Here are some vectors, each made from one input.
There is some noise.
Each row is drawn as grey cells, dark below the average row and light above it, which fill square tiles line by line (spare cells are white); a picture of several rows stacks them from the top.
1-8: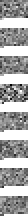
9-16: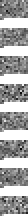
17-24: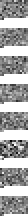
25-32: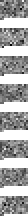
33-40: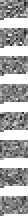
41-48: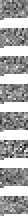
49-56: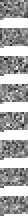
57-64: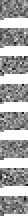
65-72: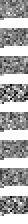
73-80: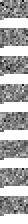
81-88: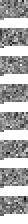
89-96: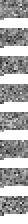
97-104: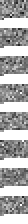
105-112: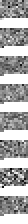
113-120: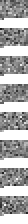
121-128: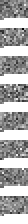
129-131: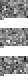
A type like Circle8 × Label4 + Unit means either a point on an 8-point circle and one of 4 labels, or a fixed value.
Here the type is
List3(Line7).
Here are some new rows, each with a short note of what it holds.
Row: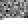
a list of one item
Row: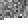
a list of two items
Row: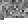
a list of three items
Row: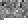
a list of two items
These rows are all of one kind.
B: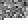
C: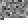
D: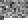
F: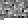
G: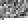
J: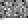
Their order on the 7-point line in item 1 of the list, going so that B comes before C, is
B, C, D, F, J, G.
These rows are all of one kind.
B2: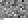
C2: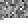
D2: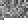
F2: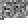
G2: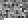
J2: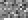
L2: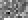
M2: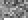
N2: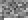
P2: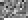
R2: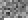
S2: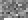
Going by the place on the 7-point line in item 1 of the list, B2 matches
C2 and M2.
